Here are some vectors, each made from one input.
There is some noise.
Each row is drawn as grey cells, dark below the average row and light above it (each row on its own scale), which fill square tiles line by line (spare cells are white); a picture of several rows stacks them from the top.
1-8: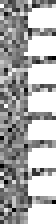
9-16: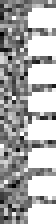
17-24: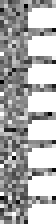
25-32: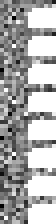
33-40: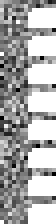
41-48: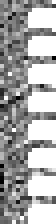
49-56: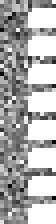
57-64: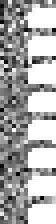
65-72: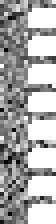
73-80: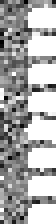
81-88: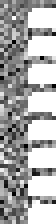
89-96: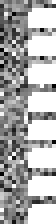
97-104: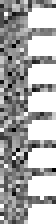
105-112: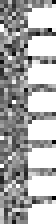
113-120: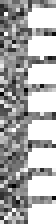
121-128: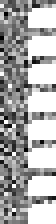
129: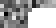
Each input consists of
one of 7 labels, one of 12 labels and three true/false values.
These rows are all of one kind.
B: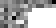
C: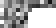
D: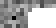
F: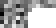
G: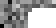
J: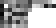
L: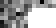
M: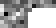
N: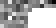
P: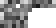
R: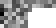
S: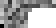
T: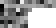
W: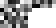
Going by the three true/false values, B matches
C, D and N.
